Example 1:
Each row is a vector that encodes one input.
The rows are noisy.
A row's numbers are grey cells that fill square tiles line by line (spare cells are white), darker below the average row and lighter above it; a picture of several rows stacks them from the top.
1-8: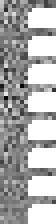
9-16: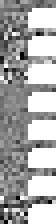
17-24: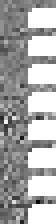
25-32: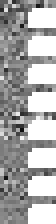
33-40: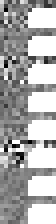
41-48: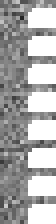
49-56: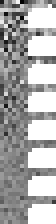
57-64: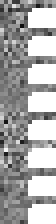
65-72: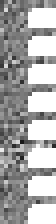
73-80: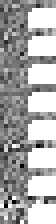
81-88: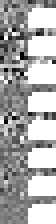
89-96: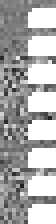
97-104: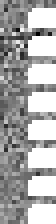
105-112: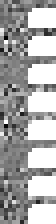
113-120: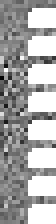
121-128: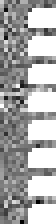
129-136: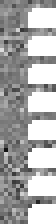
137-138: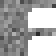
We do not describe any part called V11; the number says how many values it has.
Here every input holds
a value of V11, together with a list of up to two points on a 5-point line.
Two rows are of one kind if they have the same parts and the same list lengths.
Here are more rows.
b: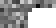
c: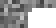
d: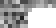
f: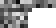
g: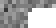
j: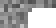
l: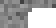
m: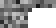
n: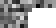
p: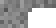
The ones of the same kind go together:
b, d, f, j, n, p
c
g, l, m

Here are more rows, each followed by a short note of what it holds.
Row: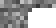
a value of V11, together with a list of two items
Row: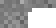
a value of V11, together with a list of two items
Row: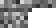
a value of V11, together with a list of two items
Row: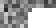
a value of V11, together with a list of two items
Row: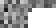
a value of V11, together with a list of one item
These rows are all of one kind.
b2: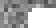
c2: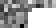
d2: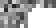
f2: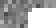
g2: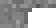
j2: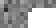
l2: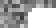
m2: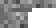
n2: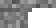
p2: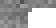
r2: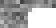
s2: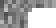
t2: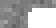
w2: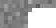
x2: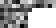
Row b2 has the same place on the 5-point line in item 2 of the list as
f2, m2, p2 and s2.
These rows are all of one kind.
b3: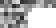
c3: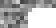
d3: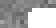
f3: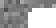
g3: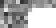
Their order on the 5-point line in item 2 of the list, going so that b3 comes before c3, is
f3, g3, b3, d3, c3.
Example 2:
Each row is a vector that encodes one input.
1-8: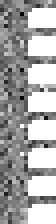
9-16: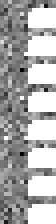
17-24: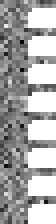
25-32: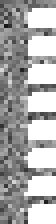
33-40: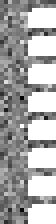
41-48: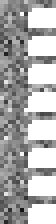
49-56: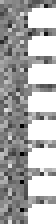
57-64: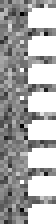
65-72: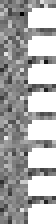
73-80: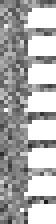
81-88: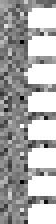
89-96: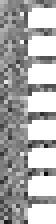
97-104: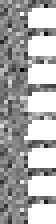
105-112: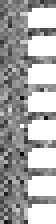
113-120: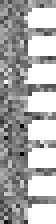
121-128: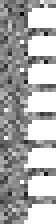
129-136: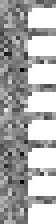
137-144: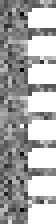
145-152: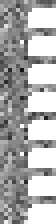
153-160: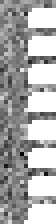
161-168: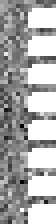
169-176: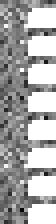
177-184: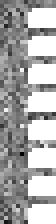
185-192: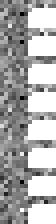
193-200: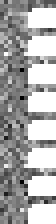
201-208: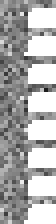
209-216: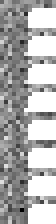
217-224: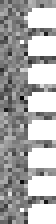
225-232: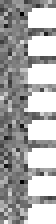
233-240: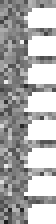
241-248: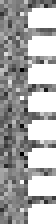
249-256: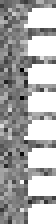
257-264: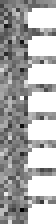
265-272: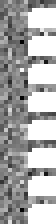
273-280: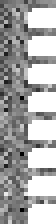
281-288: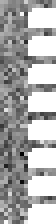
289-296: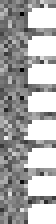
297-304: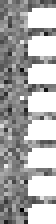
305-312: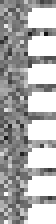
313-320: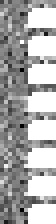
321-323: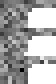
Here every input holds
a true/false value, together with either a point on a 13-point line, or a node of an 8-node tree.
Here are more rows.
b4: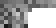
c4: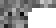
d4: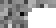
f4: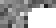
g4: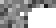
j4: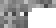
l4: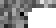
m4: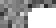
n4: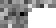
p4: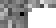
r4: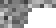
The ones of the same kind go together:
b4, c4, d4, l4, n4, p4, r4
f4, g4, j4, m4

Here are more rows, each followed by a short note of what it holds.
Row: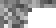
a point on a 13-point line and a true/false value
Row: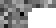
a node of an 8-node tree and a true/false value
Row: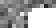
a point on a 13-point line and a true/false value
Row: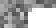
a point on a 13-point line and a true/false value
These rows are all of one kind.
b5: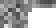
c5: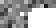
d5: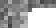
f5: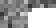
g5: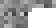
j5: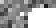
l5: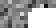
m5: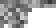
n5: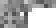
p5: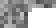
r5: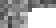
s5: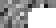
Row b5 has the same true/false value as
g5, m5, n5 and p5.
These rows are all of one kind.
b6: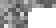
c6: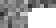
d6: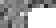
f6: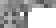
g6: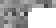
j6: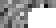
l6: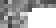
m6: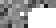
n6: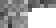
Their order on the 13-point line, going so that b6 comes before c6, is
j6, g6, m6, f6, d6, b6, c6, n6, l6.
